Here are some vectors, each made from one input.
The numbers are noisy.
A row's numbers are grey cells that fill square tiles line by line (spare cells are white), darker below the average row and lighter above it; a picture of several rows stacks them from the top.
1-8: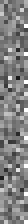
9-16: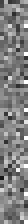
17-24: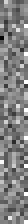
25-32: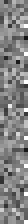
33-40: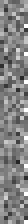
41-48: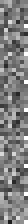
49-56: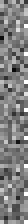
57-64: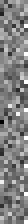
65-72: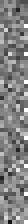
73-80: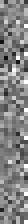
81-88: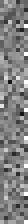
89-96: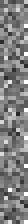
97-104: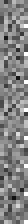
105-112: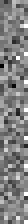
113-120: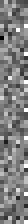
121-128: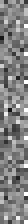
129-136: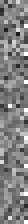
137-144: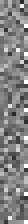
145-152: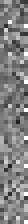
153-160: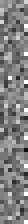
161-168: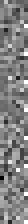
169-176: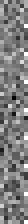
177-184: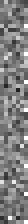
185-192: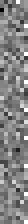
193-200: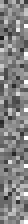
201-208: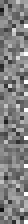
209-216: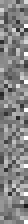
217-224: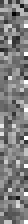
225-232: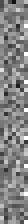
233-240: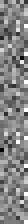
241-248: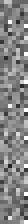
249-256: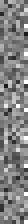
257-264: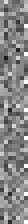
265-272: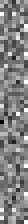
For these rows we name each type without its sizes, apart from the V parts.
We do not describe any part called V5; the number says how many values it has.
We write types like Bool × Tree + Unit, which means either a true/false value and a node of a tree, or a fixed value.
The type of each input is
Circle + Label × V5.
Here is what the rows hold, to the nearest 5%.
About 40% of them hold a point on a circle. The rest hold a label and a value of V5.
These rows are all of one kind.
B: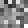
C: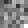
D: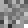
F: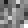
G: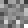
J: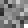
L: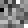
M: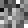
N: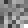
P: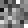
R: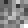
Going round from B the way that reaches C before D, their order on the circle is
B, J, L, P, M, F, R, C, N, D, G.
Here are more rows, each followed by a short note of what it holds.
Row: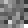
a label and a value of V5
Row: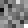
a point on a circle
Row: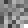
a point on a circle
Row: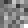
a point on a circle
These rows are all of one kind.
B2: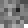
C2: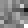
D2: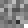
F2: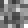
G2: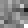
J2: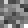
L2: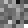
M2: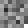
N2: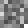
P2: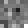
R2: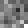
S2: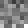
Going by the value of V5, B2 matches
P2, R2 and S2.
